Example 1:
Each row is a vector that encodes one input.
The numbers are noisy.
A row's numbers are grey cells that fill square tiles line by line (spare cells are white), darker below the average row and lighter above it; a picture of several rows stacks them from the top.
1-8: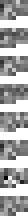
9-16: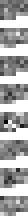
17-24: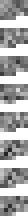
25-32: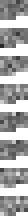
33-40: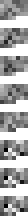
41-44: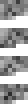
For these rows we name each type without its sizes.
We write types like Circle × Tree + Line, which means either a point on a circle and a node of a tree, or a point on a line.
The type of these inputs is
List(Line).
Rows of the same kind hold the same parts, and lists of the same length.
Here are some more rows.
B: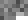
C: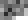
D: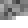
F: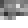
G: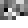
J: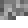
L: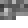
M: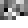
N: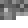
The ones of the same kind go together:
B, C, D, L, N
F, J
G, M

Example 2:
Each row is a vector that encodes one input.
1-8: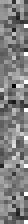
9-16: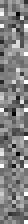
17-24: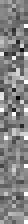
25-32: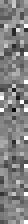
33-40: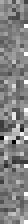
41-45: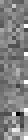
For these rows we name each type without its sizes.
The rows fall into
2 kinds.
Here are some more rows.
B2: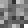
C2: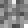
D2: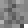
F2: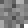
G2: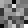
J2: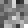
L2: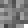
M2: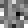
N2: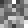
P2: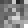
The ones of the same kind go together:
B2, D2, F2, L2, N2, P2
C2, G2, J2, M2

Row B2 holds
a point on a line and a node of a tree.
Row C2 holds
a point on a line.
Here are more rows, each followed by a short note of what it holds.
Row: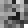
a point on a line
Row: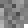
a point on a line and a node of a tree
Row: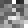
a point on a line and a node of a tree
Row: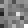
a point on a line and a node of a tree
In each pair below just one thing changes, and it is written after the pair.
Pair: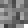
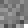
the node of the tree
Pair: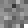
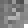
the place on the line
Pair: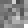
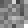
the place on the line
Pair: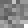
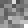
the place on the line
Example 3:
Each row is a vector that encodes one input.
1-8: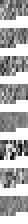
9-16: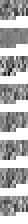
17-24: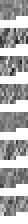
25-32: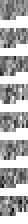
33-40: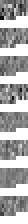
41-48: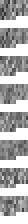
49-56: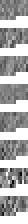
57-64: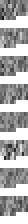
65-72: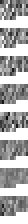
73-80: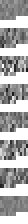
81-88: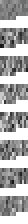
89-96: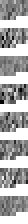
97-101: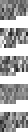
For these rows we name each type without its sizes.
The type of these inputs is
Bool × Circle.
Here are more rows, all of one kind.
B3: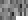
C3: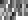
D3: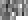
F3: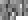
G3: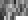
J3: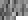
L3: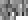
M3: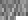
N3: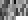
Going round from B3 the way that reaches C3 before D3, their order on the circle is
B3, M3, G3, C3, N3, D3, F3, L3, J3.
